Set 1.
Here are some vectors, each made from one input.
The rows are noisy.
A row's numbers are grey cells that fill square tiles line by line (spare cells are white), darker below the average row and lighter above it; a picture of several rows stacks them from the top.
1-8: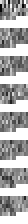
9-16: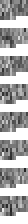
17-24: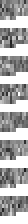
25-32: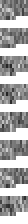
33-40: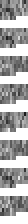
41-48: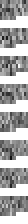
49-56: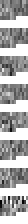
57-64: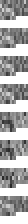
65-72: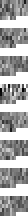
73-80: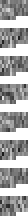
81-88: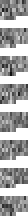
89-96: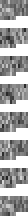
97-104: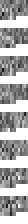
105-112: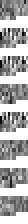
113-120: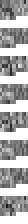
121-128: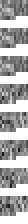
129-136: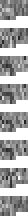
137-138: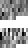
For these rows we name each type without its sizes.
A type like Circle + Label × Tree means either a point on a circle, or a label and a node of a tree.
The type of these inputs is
List(Line).
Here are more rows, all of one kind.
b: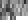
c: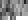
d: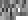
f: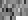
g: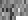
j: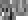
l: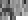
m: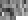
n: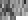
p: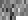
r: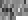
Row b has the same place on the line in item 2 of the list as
c, f, g and p.
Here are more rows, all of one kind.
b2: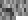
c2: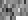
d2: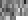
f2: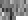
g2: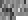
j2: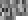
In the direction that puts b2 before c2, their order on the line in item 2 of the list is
j2, b2, f2, g2, c2, d2.
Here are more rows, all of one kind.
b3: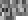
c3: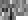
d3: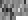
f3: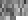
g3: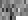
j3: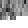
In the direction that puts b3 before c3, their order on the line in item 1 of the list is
b3, c3, g3, d3, f3, j3.
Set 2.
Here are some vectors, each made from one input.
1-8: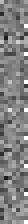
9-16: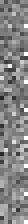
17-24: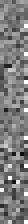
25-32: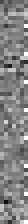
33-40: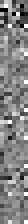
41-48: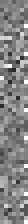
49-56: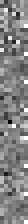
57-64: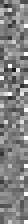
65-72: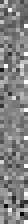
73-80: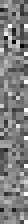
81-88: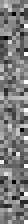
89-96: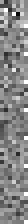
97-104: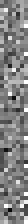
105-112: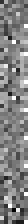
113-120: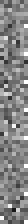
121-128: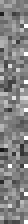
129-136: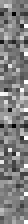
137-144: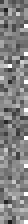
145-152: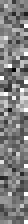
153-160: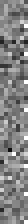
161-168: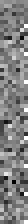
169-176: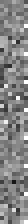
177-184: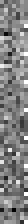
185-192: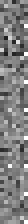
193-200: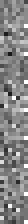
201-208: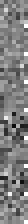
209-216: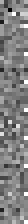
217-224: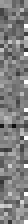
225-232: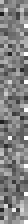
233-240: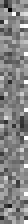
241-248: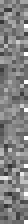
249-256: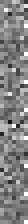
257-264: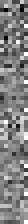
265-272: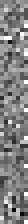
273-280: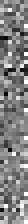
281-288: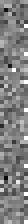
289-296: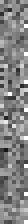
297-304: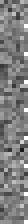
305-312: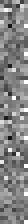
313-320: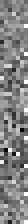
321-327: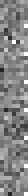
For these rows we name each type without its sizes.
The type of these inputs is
Bool × Bool × Bool × Bool + Tree + Unit.
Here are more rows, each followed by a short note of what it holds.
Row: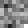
a node of a tree
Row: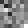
a node of a tree
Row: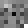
four true/false values
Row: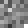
a node of a tree
